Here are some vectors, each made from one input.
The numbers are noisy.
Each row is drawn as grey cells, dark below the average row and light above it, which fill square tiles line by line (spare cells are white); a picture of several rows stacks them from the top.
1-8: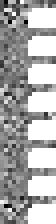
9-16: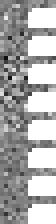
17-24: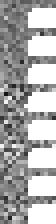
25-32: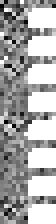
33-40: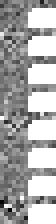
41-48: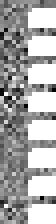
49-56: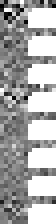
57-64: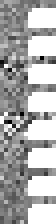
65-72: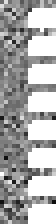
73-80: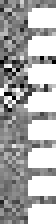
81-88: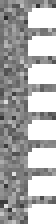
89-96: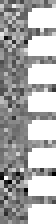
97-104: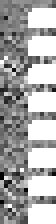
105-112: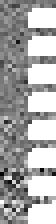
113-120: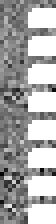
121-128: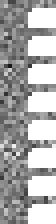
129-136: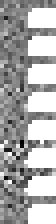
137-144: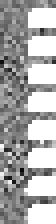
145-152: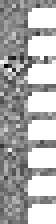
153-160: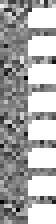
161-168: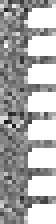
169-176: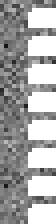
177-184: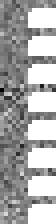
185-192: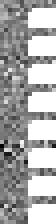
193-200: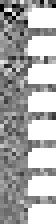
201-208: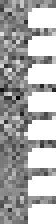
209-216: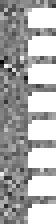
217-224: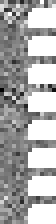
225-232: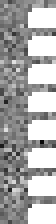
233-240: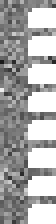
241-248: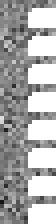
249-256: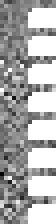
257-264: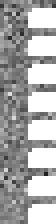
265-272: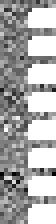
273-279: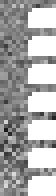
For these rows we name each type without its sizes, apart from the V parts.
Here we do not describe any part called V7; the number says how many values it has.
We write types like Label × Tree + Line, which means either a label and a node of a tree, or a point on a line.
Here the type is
List(Label × (Line + V7)).
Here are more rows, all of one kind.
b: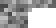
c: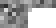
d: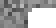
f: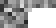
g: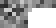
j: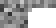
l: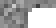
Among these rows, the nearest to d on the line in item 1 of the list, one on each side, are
f and g.
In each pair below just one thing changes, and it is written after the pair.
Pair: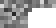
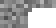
the value of V7 in item 2 of the list
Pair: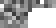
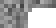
the place on the line in item 1 of the list
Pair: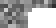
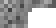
the label in item 1 of the list
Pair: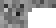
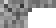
the value of V7 in item 2 of the list
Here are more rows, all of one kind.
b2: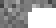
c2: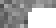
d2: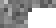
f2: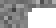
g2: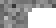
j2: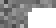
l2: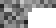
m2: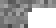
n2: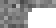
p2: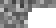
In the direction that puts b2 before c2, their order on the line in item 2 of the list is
g2, p2, j2, b2, m2, n2, f2, c2, l2, d2.
